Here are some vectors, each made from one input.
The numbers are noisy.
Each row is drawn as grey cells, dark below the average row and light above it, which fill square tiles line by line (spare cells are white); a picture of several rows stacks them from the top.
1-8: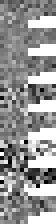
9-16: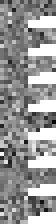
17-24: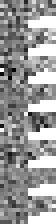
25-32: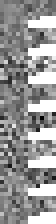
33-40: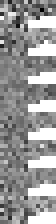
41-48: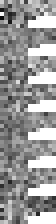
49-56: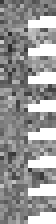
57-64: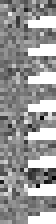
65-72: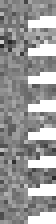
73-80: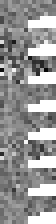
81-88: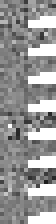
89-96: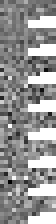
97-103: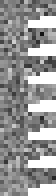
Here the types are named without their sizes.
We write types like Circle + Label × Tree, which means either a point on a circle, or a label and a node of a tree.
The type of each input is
Bool × Line + Tree.
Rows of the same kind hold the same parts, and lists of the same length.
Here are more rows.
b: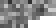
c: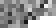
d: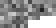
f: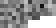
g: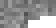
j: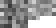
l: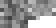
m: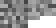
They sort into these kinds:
b, c, d, f, j, l
g, m

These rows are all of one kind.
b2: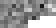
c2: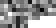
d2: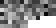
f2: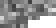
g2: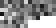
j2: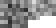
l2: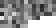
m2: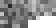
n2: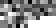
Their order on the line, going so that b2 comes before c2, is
d2, f2, b2, c2, n2, m2, g2, j2, l2.
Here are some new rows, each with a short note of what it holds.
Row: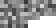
a node of a tree
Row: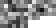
a point on a line and a true/false value
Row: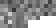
a point on a line and a true/false value
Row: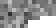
a node of a tree
